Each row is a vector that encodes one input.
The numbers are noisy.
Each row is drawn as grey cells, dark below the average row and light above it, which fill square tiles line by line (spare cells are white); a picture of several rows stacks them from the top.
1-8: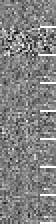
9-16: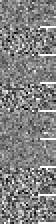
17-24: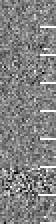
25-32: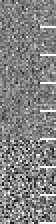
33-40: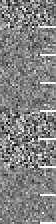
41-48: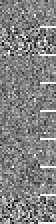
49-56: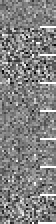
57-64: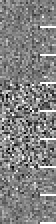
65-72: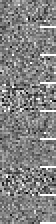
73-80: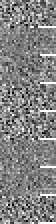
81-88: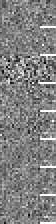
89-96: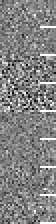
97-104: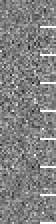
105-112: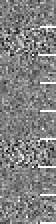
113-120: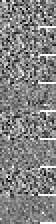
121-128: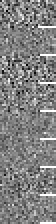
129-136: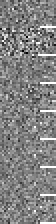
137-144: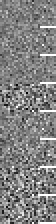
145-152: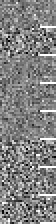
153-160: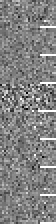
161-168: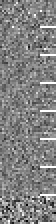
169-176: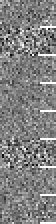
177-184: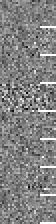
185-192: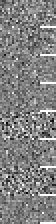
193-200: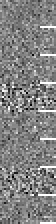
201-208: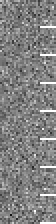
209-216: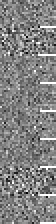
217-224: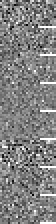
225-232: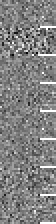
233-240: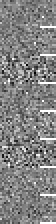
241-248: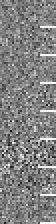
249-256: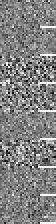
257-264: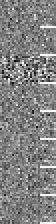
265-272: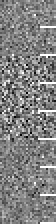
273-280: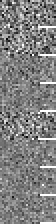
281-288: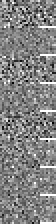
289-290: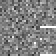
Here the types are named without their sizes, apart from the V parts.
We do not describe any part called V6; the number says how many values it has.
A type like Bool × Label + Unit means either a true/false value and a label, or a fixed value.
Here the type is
Bool × Bool × Bool × V6 + Line × (Tree + Unit) × (Tree + Unit).
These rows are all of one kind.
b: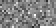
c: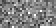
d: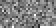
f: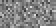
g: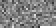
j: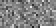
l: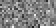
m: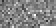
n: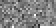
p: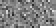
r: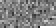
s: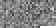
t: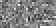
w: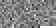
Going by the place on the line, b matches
c, d, l and n.
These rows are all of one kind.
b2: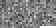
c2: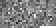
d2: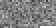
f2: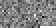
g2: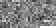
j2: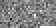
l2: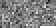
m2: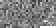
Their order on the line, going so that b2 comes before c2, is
g2, m2, d2, l2, b2, c2, j2, f2.
